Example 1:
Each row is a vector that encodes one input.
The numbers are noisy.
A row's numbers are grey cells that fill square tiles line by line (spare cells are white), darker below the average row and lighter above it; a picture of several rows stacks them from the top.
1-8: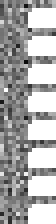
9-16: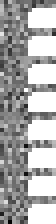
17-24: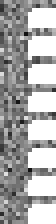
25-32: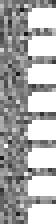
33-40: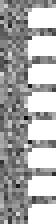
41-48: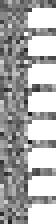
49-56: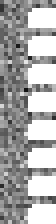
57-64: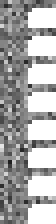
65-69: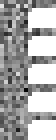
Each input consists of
a point on a 7-point line and a point on a 14-point line.
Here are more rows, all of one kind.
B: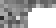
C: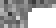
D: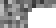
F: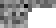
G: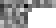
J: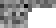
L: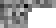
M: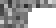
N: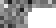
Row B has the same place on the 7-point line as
C, D and N.
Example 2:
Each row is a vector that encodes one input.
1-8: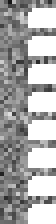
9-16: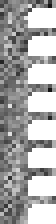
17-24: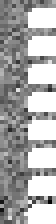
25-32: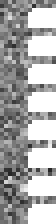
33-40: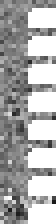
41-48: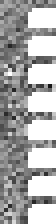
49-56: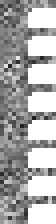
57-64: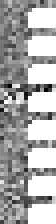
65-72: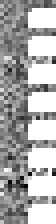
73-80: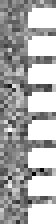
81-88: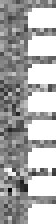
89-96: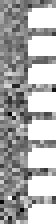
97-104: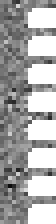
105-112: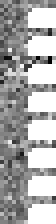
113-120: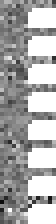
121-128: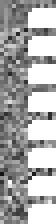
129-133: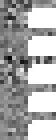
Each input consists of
a point on a 12-point line.
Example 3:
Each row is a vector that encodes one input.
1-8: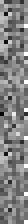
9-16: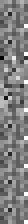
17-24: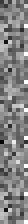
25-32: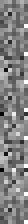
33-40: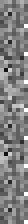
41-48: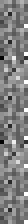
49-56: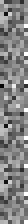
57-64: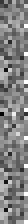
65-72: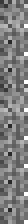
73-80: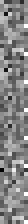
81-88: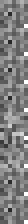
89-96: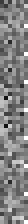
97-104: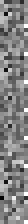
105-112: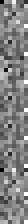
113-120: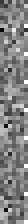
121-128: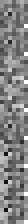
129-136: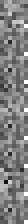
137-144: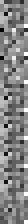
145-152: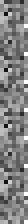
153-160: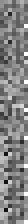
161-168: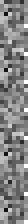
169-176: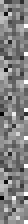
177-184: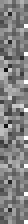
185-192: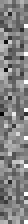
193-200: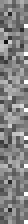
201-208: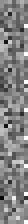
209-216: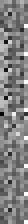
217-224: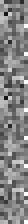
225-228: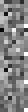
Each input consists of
one of 5 labels.
